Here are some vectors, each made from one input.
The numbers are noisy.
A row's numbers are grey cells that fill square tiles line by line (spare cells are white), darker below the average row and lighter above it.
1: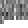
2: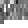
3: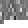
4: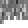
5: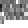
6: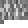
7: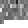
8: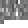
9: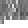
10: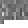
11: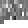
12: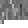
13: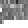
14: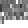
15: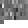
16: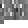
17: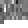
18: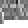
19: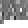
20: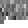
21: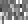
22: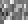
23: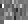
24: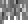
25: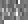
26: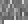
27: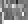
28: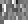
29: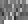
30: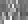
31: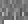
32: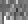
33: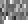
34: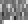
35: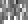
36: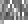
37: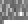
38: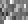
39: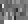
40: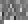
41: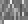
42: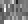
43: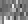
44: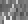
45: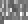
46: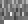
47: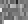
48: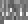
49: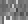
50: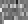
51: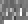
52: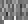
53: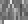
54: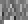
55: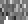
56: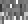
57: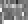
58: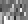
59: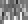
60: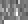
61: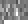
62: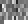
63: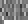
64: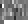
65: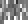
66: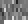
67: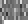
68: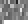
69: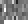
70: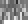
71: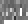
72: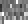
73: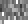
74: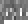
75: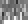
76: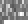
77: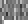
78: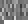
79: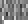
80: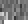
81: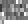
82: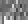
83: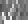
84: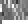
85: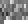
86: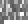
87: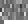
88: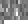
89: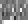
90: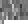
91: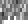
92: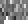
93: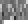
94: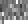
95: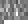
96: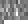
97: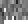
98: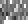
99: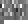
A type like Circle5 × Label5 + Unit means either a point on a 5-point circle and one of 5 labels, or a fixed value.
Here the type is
Label12.
